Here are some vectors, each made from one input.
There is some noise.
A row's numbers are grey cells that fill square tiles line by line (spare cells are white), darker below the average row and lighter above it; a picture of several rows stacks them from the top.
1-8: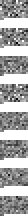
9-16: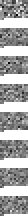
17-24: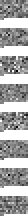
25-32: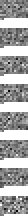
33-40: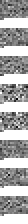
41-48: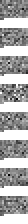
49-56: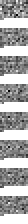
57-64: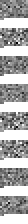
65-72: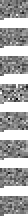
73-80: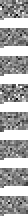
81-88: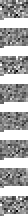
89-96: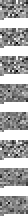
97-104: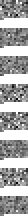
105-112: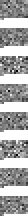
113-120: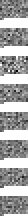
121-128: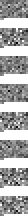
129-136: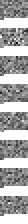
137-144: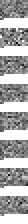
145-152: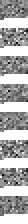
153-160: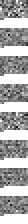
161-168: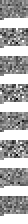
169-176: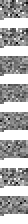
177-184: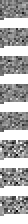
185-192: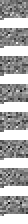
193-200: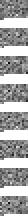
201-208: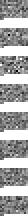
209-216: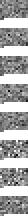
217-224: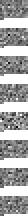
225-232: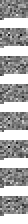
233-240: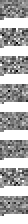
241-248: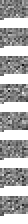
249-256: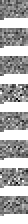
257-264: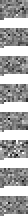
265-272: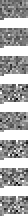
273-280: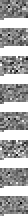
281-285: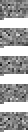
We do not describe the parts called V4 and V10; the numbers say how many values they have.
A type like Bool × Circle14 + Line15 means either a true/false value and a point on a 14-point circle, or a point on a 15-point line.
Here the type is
Line7 × List2(Line6) × V4 × V10.
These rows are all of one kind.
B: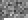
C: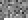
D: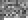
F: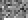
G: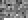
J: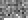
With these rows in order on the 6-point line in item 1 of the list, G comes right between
C and J.
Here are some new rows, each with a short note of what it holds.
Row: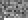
a point on a 7-point line, a value of V4 and a value of V10, together with a list of one item
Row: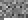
a point on a 7-point line, a value of V4 and a value of V10, together with a list of two items
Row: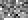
a point on a 7-point line, a value of V4 and a value of V10, together with the empty list
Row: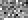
a point on a 7-point line, a value of V4 and a value of V10, together with the empty list
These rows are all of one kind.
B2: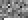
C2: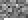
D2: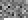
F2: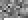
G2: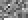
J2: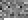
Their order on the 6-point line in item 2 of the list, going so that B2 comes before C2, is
B2, G2, F2, D2, C2, J2.
